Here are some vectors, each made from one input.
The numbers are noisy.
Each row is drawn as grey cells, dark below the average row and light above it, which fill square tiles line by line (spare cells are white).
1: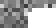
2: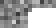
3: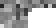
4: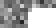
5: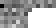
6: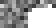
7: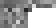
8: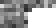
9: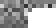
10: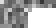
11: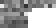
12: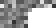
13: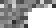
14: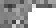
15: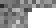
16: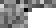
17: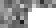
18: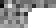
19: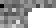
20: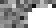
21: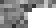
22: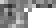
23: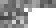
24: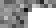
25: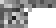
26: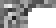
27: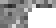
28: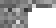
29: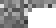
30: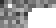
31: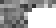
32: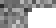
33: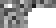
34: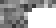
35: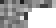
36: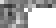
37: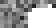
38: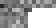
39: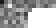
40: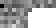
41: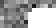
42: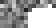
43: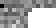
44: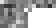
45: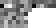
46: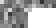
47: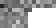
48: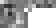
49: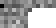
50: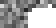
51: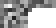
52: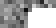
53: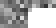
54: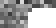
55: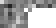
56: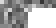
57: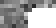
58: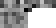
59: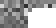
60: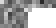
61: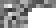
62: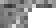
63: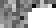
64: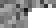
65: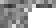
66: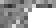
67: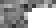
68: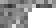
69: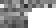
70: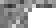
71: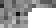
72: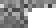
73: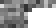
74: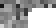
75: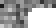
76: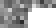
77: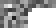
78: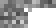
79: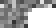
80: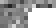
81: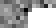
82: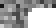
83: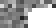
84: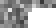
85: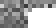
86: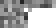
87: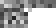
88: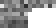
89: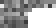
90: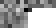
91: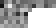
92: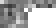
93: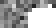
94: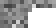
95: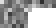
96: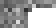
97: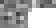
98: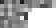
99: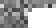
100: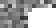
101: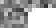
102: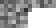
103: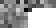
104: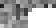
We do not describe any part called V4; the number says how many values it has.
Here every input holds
a point on a 6-point line, together with either a point on a 5-point line, or a value of V4.
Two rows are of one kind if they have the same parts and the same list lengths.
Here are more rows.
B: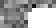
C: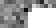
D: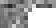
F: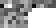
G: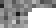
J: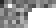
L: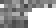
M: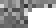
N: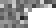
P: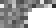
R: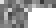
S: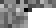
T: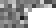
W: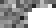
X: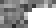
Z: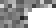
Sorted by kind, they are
B, D, L, M, N, P, S, T, W, X, Z
C, F, G, J, R

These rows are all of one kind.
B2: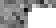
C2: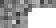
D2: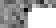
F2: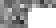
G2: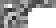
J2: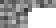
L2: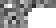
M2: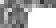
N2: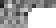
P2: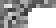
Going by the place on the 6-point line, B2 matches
D2, G2, J2 and P2.
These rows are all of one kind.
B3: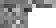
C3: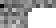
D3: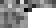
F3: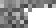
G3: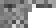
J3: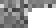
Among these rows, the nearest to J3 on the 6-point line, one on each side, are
F3 and G3.
